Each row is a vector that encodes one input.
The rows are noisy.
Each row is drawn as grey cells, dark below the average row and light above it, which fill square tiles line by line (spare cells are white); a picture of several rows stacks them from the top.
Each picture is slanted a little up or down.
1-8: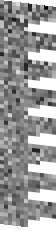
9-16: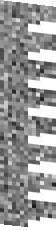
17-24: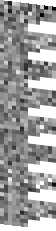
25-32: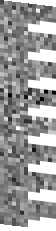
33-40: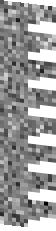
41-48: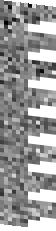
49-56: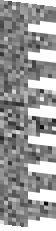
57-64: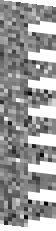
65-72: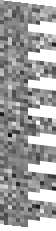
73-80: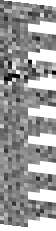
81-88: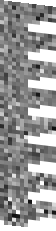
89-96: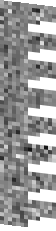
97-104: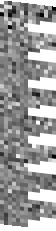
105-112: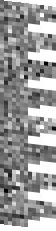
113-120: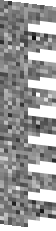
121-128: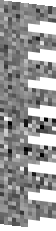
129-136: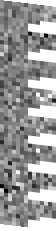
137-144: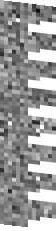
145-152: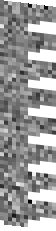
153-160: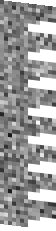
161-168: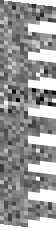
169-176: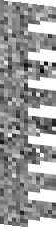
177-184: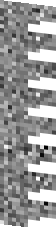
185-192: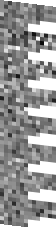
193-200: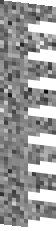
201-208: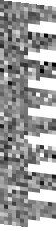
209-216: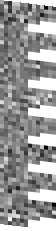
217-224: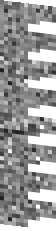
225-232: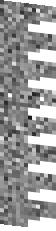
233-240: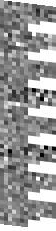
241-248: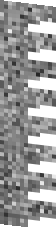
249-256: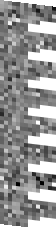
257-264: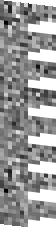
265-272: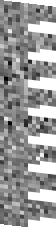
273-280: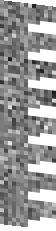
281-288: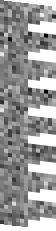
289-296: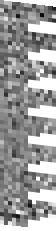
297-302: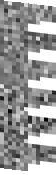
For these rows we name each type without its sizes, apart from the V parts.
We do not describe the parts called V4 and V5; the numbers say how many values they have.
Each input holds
either a value of V4 and a value of V5, or a list of points on a line.
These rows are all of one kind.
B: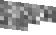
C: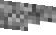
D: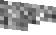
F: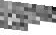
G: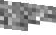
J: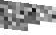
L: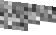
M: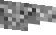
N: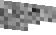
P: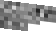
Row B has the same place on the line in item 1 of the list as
D, F, G and L.
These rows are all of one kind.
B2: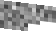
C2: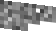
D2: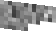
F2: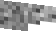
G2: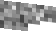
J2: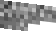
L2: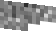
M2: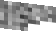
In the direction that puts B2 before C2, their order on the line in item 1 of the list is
M2, G2, B2, F2, J2, D2, L2, C2.
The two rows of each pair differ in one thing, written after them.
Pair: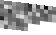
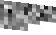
the value of V4
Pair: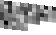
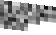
the value of V5
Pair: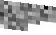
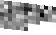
the value of V5
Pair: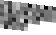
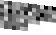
the value of V4
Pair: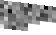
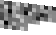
the value of V5
